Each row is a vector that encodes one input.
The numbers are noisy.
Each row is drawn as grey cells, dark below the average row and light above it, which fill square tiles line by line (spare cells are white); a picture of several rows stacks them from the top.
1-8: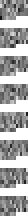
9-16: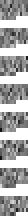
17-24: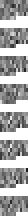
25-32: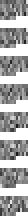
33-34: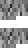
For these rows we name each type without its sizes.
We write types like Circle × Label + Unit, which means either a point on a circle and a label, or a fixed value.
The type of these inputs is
Bool × Bool × Bool.
